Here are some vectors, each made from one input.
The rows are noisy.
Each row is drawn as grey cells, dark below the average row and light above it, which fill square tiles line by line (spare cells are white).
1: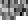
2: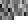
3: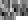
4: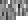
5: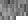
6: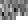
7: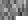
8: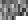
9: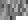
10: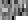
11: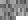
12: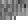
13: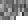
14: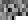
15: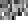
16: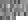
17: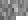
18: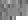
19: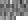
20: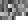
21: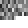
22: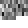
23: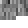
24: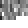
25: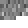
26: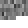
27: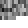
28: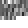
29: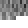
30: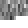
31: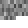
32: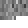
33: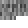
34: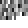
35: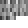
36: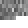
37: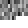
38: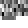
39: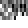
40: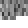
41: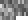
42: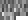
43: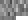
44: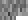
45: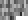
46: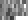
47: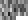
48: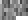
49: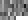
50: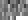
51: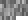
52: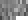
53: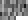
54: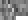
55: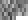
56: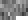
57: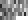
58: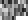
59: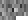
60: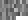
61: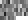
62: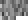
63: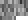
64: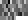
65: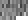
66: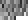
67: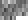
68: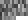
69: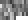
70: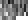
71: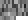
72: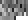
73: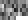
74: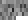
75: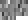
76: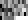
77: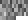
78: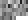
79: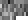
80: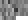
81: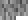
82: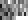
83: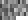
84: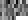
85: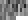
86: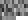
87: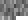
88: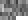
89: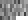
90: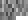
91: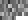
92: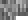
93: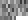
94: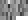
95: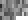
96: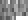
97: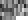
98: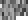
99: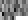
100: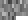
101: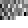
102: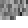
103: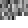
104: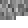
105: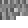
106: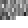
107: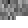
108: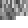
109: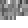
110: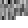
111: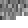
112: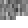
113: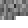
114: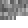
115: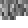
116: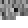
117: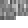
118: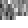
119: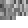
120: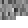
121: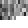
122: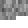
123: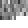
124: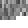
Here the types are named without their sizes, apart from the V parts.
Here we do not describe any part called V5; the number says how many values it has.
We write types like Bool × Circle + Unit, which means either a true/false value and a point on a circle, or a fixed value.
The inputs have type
List(Bool × V5 + Line).
